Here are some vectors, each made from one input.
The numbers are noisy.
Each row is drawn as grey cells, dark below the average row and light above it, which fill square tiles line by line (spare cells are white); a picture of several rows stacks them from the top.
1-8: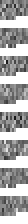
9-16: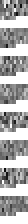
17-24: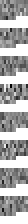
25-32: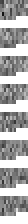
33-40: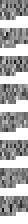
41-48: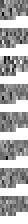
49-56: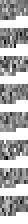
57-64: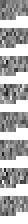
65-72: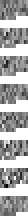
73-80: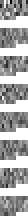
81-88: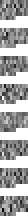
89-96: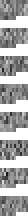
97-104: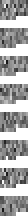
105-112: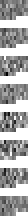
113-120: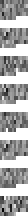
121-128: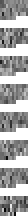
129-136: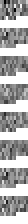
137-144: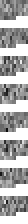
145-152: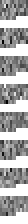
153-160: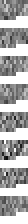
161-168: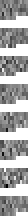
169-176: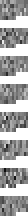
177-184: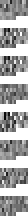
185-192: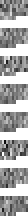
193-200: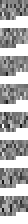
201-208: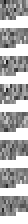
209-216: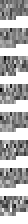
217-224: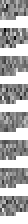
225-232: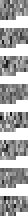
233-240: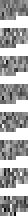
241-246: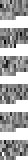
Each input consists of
either a point on a 7-point line, or a list of up to two items, each a point on a 4-point line and a true/false value.
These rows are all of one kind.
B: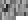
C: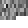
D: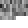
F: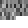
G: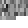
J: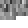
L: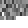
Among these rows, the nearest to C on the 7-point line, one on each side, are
G and L.
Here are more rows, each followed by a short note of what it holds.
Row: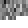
a list of two items
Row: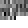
the empty list
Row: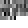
the empty list
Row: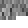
a list of two items
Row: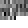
the empty list
